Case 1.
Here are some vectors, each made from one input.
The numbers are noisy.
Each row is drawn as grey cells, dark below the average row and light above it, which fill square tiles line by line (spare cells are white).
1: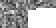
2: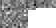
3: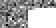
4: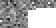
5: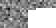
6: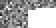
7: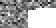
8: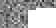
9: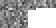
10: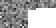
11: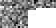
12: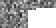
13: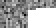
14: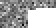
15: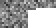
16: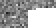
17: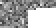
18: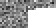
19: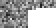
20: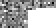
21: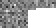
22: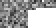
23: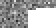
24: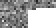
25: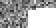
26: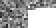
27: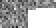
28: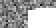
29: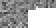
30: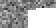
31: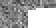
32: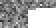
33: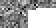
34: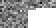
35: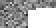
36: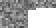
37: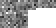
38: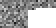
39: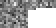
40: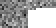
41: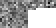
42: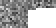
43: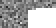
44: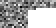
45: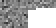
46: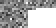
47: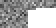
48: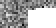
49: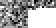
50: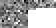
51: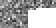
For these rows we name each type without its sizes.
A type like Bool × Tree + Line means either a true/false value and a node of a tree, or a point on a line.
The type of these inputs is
Label × Line × Line.
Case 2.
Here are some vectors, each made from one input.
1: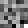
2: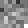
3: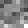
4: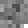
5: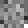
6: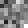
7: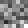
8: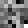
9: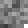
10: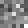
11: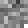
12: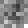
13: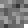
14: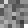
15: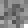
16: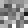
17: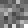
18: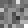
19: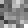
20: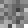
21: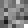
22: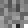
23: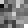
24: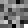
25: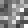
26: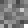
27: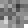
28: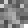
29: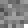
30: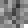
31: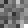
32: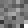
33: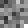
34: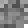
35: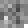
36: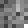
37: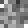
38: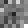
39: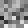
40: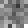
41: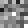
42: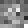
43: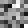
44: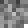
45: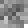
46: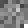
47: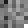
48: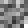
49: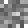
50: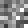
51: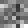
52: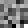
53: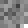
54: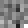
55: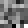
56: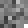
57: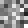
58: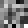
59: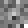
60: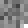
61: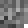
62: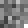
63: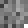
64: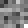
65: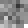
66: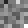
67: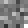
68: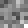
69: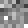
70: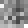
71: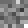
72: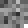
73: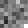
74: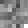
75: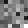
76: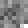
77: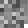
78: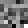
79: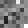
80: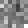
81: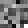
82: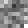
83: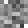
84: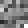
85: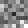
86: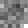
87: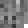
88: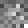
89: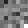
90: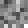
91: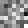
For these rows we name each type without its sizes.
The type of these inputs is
(Bool × Bool × Bool × Bool + Unit) × Line.
